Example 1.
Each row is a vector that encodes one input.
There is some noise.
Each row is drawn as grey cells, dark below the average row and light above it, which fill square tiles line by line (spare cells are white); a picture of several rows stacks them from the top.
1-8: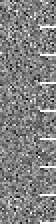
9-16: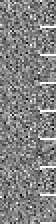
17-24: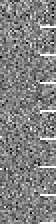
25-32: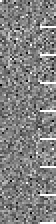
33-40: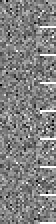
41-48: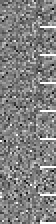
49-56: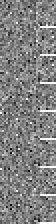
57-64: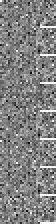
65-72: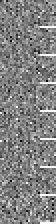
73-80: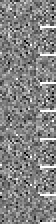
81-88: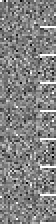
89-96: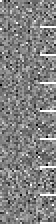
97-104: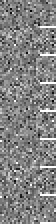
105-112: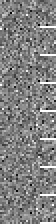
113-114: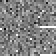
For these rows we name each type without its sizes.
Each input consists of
either a point on a circle, or four true/false values.
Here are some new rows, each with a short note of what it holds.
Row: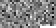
a point on a circle
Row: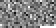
a point on a circle
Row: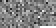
four true/false values
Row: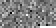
four true/false values
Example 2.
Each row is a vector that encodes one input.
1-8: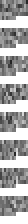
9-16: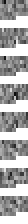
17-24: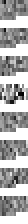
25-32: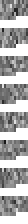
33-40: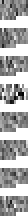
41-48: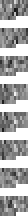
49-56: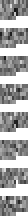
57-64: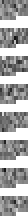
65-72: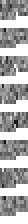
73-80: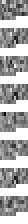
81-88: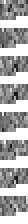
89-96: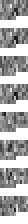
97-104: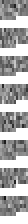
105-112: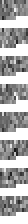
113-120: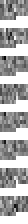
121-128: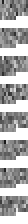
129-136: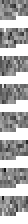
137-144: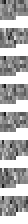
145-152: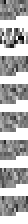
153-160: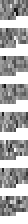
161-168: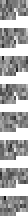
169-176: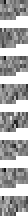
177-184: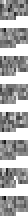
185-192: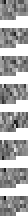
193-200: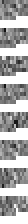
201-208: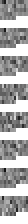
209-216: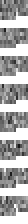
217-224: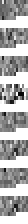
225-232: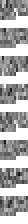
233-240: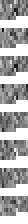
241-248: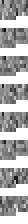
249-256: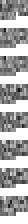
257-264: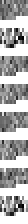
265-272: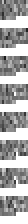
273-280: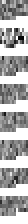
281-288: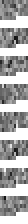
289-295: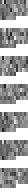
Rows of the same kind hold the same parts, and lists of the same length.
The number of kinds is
3.
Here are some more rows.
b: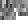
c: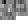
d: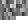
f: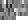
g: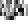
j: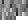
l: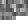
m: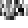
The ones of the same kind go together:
b, d, f, l
c, j
g, m

